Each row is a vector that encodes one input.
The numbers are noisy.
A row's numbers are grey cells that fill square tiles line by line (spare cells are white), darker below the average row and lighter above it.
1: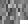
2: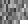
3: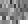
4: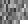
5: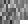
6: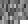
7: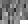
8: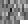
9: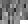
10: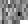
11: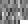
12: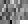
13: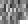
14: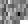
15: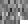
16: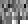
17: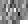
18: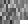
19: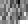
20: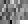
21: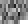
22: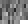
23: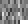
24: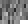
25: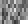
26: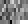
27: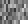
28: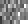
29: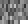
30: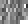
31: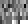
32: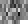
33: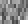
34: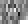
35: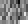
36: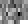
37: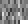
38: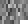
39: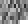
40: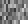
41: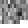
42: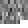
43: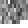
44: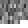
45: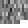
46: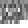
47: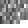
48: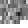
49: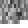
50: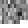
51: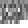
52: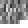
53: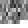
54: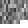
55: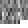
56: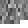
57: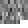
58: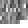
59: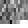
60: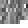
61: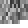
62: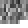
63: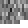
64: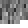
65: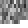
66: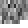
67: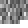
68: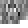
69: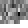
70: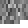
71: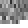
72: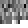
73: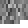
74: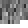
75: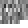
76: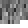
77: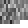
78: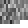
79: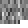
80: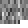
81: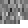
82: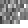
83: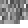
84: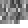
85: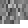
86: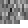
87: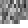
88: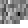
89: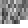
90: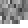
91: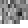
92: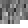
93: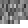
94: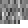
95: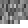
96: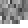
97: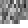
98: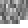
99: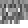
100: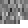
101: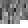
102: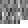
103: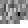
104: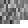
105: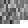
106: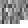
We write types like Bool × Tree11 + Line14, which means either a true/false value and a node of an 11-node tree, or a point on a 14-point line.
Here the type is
Circle5 × Tree9 + Tree10 + Unit.
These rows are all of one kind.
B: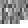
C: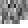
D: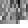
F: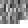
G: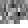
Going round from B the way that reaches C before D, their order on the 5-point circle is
B, C, D, G, F.
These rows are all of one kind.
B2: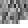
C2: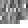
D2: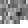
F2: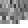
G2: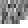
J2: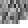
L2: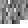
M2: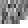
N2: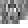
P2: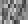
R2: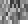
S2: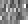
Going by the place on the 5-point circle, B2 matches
F2, J2 and R2.
